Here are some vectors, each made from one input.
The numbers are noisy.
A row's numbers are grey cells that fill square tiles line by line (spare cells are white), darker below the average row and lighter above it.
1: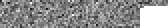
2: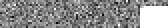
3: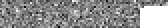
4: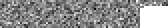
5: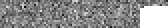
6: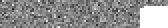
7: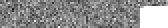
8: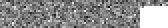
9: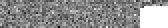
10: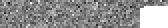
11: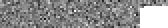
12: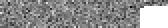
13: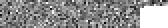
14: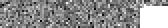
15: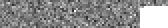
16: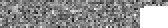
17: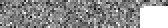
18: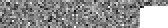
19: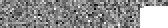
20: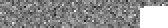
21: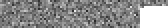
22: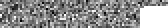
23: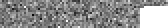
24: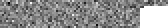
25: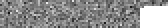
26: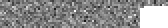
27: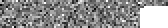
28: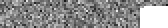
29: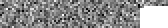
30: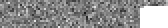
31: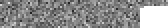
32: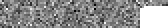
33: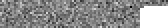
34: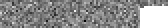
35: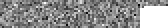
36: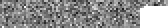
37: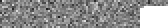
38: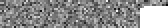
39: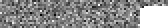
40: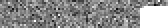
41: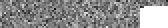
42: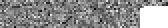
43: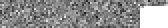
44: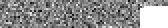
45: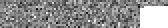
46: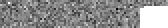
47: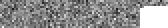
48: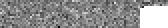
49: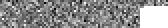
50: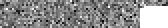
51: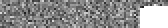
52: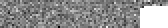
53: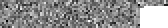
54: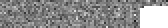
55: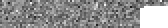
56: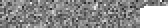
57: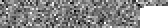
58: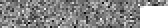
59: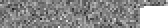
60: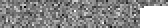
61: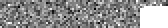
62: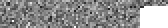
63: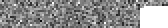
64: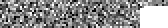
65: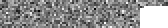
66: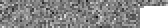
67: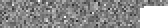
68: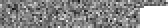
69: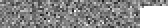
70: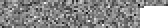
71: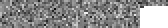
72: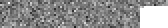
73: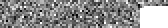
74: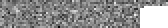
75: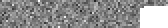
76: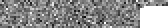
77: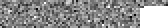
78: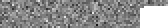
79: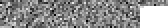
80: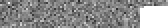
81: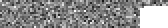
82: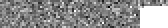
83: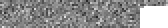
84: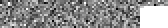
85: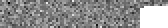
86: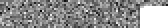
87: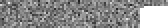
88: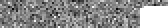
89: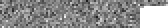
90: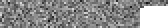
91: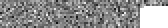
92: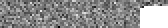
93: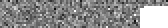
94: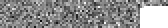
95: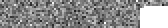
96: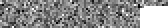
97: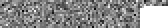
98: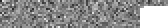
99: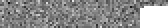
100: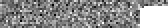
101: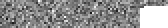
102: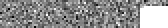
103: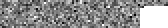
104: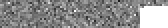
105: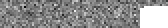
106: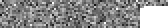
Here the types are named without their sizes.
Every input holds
either a point on a circle, or a label and a point on a line.
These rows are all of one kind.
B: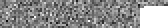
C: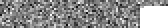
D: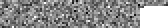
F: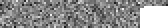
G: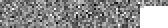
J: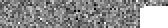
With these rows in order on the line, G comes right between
B and J.
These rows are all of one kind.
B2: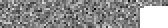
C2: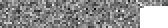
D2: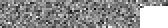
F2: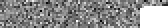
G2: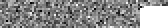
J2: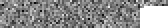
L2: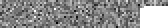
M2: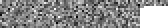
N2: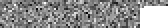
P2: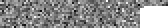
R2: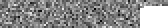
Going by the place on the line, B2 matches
D2 and N2.
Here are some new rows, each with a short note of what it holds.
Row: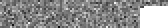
a point on a circle
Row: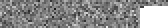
a point on a circle
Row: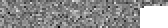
a point on a circle
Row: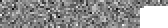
a point on a circle
